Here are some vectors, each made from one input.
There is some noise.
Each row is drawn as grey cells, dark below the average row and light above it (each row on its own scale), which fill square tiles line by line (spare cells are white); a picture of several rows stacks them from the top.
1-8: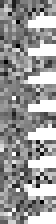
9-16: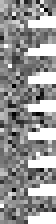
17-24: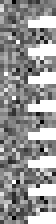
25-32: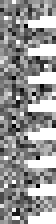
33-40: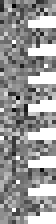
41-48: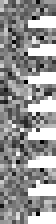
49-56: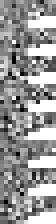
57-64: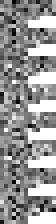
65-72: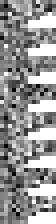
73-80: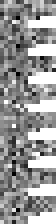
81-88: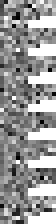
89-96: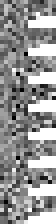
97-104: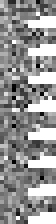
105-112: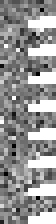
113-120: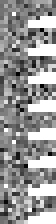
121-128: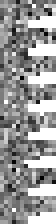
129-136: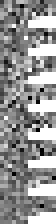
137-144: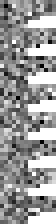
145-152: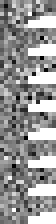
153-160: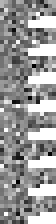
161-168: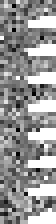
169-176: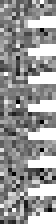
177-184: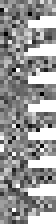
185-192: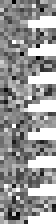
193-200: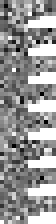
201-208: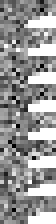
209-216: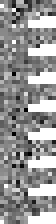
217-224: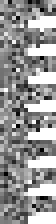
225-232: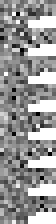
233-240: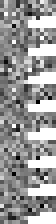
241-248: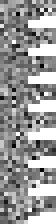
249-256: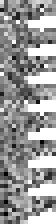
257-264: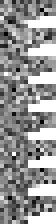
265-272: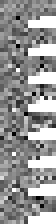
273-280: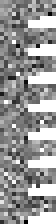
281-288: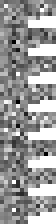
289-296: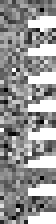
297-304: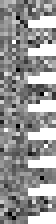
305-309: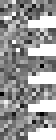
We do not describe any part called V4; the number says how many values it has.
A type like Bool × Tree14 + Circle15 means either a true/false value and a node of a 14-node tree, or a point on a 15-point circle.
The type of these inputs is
Label12 × Label12 × (Line10 + V4) + Line6.
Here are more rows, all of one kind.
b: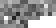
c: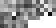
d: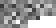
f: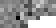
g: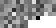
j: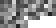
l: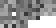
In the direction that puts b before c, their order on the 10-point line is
b, d, j, f, l, g, c.
